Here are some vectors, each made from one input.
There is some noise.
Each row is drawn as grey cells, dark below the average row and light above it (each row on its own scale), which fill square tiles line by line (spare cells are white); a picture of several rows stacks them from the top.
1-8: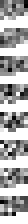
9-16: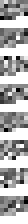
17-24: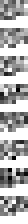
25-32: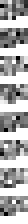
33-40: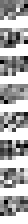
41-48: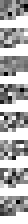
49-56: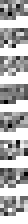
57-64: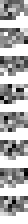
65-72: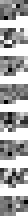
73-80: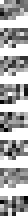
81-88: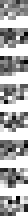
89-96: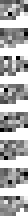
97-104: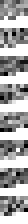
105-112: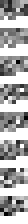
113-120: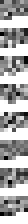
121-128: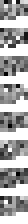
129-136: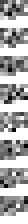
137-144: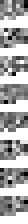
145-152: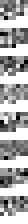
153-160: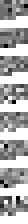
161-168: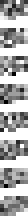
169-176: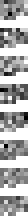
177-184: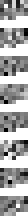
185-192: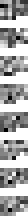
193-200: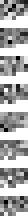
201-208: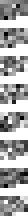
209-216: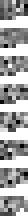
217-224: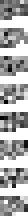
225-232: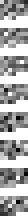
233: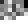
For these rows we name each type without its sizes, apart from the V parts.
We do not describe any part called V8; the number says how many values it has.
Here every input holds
a value of V8, together with either a label, or a point on a line and a true/false value.
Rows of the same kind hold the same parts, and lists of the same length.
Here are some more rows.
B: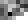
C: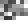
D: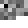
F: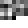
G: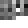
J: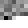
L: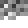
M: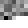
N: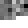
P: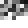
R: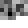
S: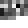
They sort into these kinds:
B, D, G, J, M, N, R, S
C, F, L, P

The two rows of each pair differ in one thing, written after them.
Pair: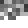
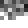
the true/false value
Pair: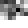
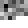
the value of V8
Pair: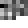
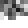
the value of V8
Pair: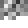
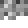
the place on the line
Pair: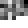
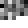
the true/false value
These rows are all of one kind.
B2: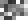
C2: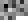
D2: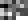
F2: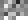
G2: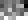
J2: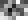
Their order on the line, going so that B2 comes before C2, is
D2, B2, C2, G2, J2, F2.
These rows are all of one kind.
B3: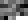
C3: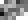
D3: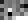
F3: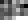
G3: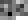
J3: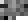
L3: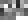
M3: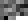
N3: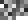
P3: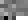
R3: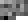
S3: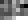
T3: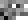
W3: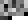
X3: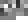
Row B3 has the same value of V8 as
J3, M3, P3 and R3.
